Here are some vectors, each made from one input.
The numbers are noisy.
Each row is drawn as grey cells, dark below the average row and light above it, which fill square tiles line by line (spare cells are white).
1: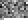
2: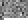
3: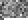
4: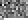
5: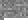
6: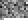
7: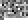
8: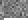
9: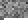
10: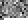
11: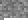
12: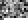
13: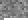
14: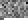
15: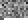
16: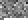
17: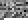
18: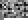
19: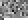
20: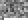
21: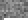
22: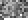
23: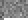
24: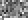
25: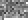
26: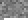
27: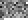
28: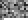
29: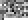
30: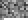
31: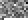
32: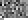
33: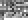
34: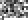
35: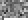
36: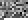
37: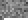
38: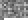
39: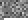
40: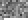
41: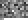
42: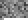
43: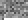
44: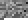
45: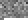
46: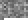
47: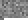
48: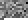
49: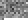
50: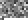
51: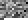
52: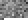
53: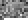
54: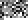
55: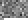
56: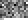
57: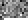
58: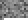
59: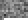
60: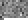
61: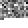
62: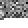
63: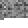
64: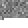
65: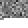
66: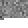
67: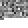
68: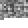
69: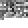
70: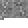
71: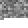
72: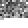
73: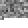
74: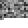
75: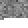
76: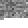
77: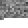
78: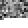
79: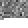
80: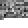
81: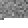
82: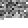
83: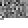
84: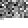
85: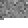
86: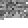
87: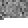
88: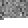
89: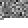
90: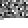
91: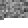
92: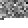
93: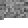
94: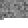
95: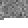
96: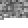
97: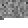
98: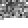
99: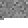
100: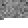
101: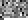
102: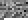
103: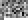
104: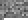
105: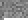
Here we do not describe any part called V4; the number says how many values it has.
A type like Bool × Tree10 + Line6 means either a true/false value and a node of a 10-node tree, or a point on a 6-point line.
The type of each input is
List2(Bool × (Line5 + V4)).
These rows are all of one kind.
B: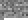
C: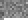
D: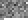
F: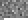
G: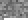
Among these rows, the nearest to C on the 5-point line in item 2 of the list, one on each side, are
F and G.
